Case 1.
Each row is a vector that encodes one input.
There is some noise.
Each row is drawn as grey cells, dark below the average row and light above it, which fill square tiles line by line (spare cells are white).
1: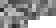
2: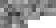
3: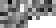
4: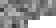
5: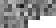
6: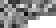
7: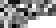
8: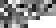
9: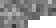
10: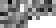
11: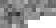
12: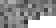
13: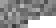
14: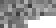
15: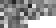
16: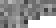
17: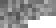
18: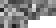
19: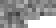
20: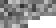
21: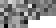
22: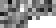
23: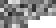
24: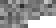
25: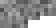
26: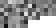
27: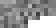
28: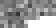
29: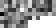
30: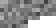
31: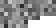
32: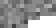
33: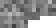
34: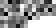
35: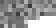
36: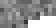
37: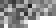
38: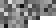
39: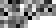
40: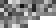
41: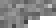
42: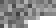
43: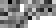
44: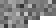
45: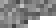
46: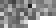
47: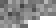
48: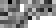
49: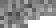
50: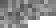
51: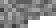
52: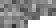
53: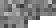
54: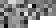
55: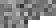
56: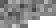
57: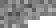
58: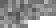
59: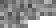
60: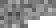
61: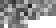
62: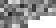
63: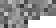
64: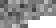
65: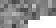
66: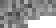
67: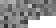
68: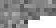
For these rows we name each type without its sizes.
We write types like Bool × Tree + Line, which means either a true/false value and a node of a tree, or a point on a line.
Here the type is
List(Line).
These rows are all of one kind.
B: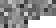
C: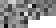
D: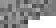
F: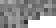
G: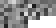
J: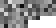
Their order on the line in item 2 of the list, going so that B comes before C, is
J, B, F, D, C, G.
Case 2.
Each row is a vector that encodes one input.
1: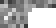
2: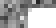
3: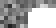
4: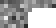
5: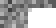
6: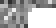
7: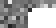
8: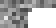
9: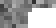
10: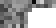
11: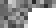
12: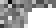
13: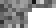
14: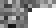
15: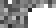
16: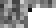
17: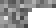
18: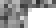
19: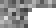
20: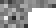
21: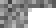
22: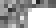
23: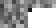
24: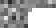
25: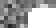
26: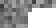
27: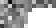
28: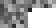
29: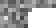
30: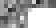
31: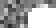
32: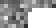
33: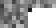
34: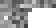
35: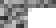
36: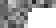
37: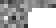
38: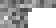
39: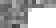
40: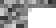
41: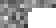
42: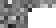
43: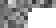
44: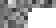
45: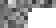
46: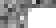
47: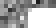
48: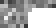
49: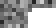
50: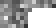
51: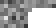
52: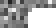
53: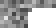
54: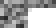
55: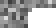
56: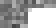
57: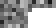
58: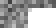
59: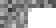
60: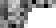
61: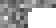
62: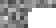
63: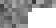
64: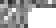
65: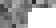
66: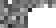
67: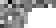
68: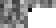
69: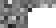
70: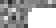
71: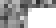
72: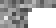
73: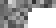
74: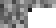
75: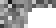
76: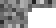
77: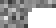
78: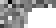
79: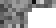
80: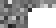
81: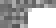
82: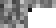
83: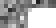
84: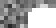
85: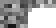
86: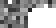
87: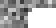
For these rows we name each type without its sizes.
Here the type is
Line + Tree.
